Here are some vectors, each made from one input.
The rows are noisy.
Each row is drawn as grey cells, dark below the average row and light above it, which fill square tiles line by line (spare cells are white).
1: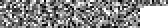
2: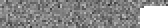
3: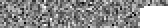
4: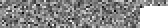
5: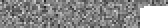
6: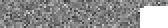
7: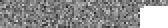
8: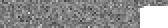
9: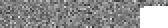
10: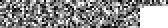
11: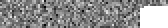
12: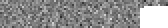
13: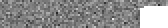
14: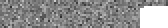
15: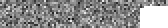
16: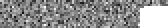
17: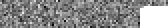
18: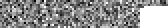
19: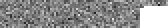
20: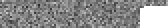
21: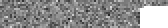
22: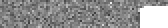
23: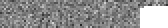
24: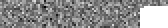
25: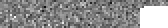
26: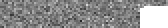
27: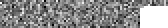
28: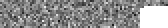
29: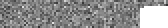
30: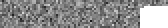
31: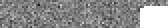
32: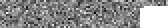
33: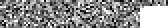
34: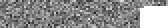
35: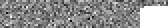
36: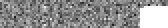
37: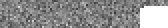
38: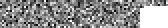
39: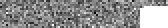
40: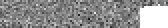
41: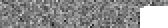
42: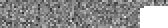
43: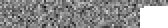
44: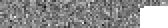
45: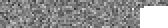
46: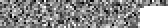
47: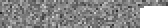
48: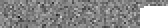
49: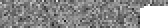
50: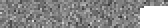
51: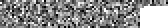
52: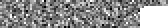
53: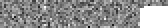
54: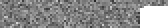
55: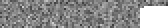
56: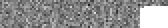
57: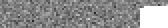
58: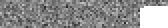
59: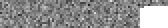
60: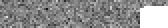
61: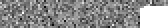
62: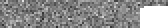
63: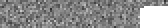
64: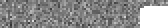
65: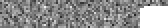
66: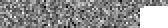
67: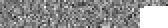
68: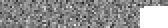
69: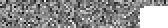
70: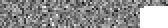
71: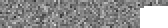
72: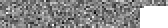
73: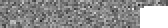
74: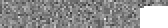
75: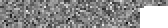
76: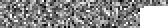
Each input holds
either a point on a 6-point line, or a point on a 7-point line.
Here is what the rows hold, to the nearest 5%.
About 65% of them hold a point on a 6-point line. The rest hold a point on a 7-point line.
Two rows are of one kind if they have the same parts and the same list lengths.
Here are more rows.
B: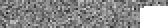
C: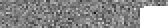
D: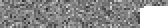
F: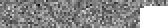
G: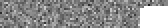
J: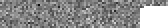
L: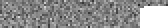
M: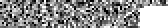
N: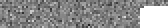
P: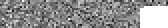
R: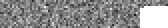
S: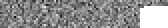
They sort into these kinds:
B, G, L, M, P, R, S
C, D, F, J, N

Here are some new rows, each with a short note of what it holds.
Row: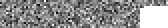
a point on a 6-point line
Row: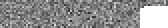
a point on a 7-point line
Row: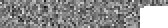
a point on a 6-point line
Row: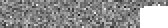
a point on a 7-point line
